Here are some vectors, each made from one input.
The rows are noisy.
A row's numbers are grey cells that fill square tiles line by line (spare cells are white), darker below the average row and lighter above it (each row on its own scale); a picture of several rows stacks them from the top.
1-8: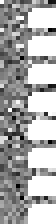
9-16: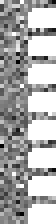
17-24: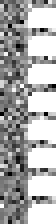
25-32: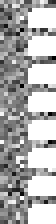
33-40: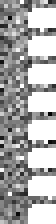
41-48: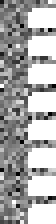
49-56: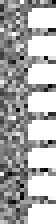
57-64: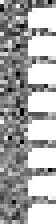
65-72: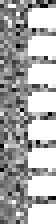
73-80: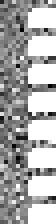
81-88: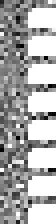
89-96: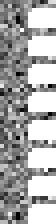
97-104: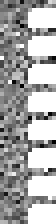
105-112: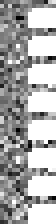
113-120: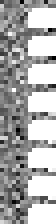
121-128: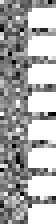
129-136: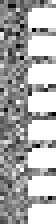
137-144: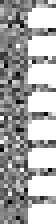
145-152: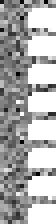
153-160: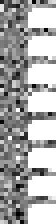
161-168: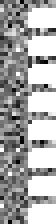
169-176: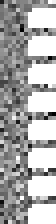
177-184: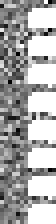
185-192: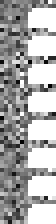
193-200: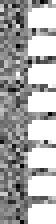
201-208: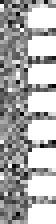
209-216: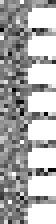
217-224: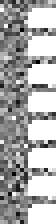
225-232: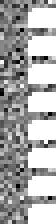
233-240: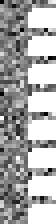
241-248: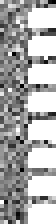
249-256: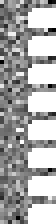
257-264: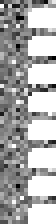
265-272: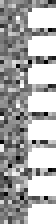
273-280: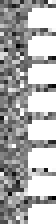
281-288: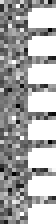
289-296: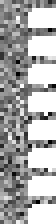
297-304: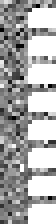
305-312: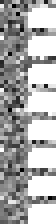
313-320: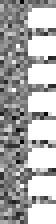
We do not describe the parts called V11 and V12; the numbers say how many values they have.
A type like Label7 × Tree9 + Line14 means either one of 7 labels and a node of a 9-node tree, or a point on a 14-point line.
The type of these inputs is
Bool × Bool × Bool × Bool × Bool × Bool × Label5 × V11 × V12 + Unit.
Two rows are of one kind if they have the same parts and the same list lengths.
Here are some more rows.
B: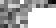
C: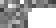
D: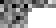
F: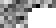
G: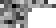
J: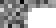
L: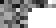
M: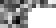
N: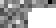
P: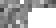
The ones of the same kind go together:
B, C, D, G, J, L, M, N, P
F

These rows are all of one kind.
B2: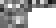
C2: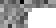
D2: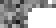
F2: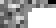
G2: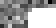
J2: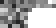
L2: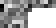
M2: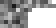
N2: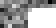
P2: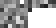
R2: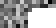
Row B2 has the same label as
L2 and M2.
